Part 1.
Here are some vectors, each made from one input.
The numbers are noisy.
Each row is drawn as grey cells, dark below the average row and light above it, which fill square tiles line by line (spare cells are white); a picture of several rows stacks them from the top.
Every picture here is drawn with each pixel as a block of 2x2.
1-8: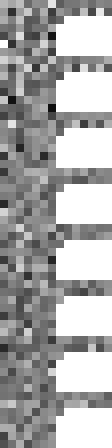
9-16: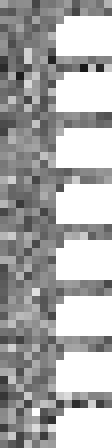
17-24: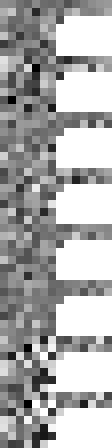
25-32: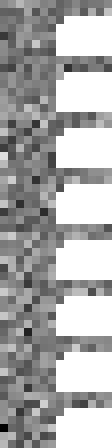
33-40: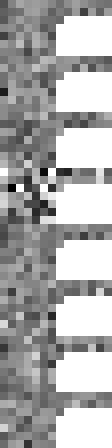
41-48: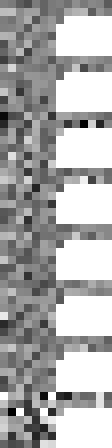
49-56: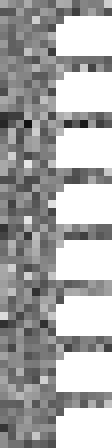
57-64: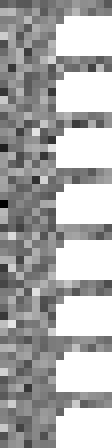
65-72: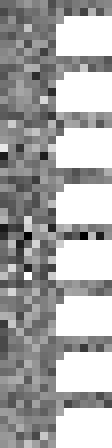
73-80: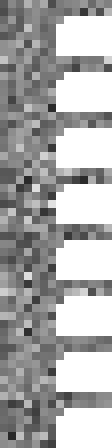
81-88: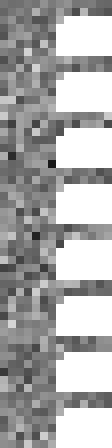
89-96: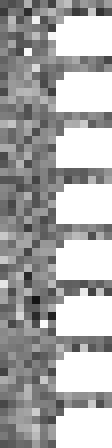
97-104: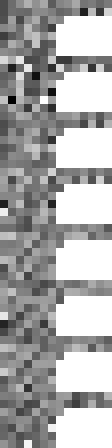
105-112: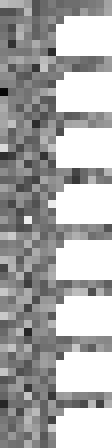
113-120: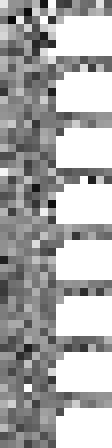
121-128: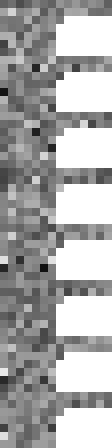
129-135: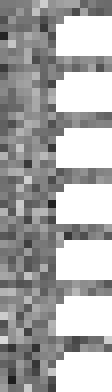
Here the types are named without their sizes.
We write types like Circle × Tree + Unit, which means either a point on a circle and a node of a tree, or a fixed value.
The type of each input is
List(Line).
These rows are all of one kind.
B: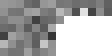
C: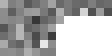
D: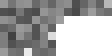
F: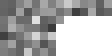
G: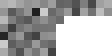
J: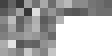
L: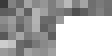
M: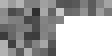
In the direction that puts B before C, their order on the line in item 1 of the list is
B, C, J, L, M, G, D, F.
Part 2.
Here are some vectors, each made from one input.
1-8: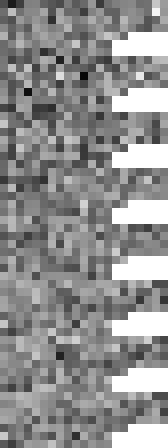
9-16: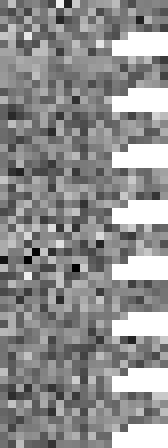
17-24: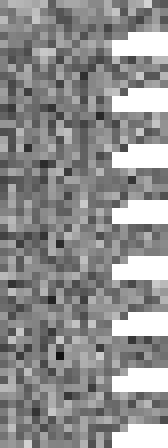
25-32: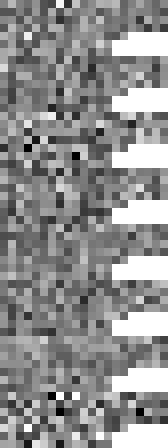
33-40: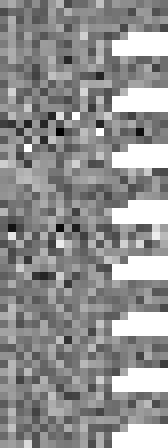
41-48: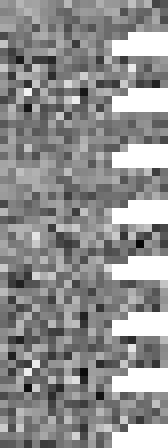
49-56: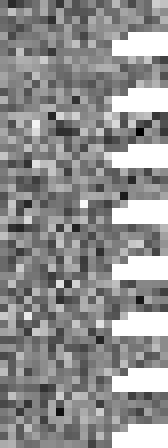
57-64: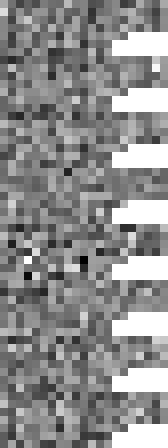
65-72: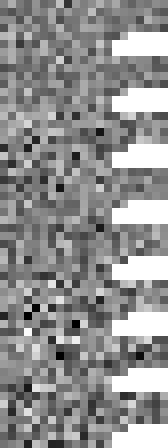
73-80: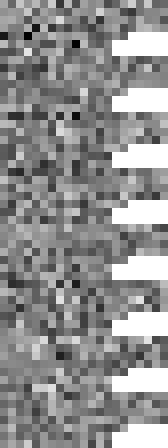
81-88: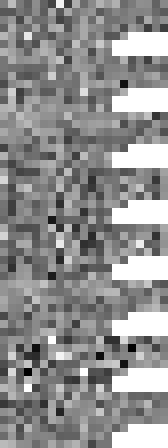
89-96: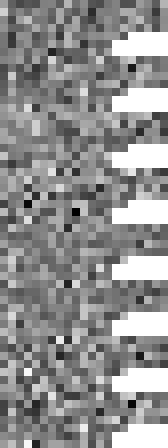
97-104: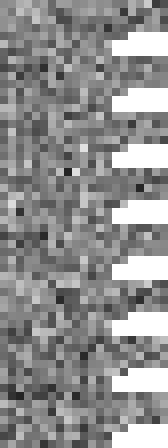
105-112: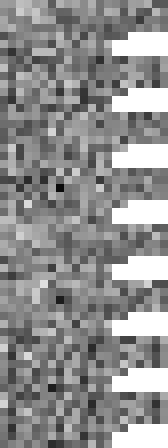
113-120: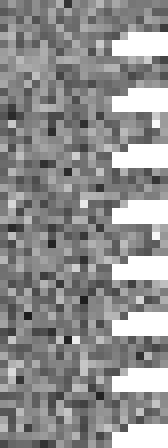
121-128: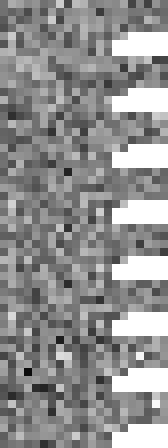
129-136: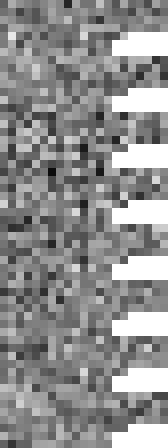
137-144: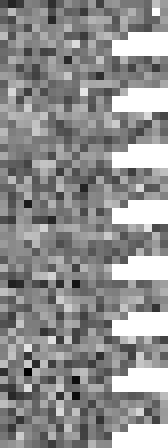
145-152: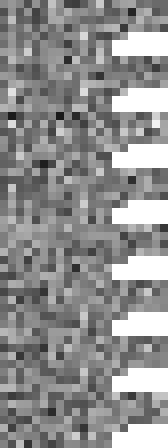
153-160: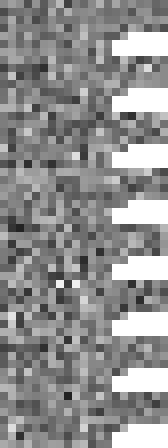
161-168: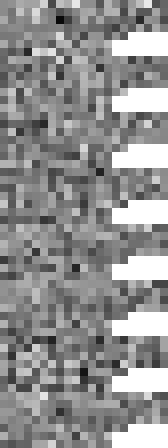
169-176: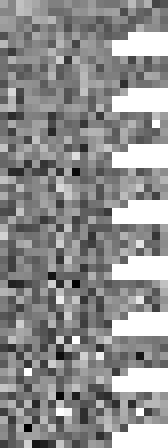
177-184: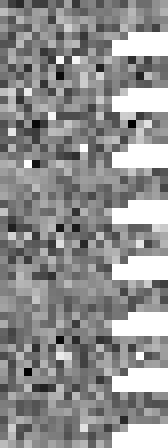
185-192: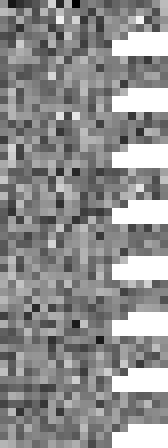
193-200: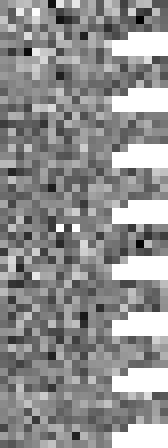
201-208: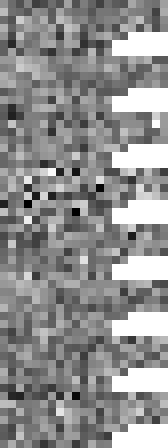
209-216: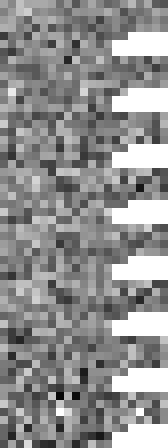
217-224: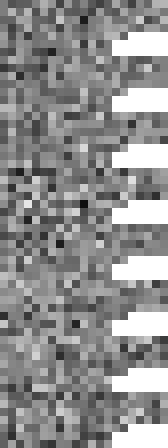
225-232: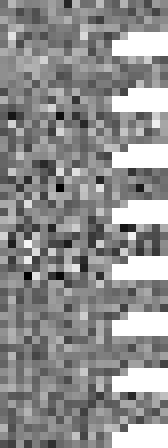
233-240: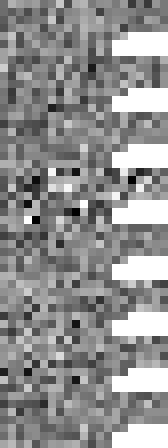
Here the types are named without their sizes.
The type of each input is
Bool × Bool × Bool + Circle + Tree.
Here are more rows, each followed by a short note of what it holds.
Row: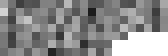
three true/false values
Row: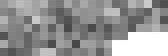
a node of a tree
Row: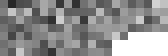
three true/false values
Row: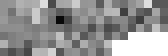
a node of a tree
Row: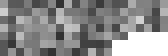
three true/false values
